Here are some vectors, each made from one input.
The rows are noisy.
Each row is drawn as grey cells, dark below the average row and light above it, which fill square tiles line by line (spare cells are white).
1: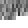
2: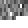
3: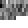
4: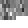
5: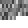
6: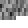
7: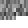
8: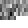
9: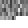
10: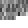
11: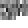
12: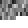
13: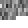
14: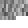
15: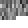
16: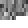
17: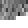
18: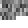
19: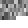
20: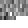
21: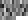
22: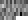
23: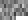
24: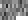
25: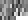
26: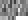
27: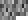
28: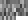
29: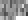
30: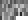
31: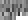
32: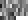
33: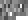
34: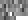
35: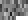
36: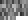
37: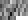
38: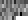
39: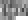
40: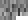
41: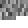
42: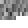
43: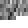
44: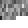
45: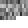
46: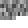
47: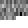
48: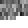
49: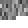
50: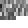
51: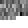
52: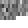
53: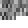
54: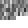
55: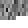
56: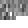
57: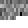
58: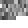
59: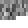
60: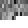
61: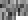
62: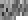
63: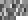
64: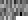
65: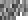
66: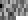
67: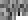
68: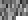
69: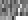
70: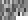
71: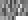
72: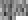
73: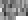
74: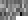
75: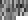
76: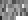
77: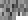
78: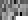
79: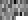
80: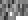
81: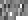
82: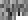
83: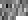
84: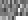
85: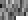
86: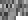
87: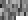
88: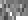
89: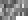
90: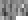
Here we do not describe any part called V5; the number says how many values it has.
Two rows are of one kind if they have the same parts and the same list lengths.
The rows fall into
2 kinds.
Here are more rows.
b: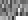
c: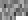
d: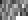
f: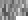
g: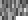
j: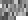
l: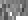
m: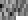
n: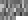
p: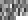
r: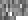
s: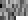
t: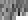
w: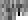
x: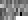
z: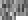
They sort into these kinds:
b, c, d, f, g, j, l, n, r, x, z
m, p, s, t, w

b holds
a node of a 9-node tree and a value of V5.
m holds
a node of an 8-node tree and a node of a 9-node tree.
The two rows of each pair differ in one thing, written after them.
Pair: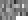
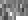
the value of V5
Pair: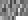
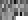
the value of V5
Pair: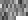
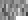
the value of V5
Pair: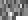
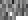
the node of the tree
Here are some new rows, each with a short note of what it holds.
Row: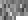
a node of a 9-node tree and a value of V5
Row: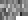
a node of a 9-node tree and a value of V5
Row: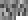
a node of an 8-node tree and a node of a 9-node tree
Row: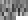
a node of an 8-node tree and a node of a 9-node tree
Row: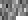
a node of a 9-node tree and a value of V5
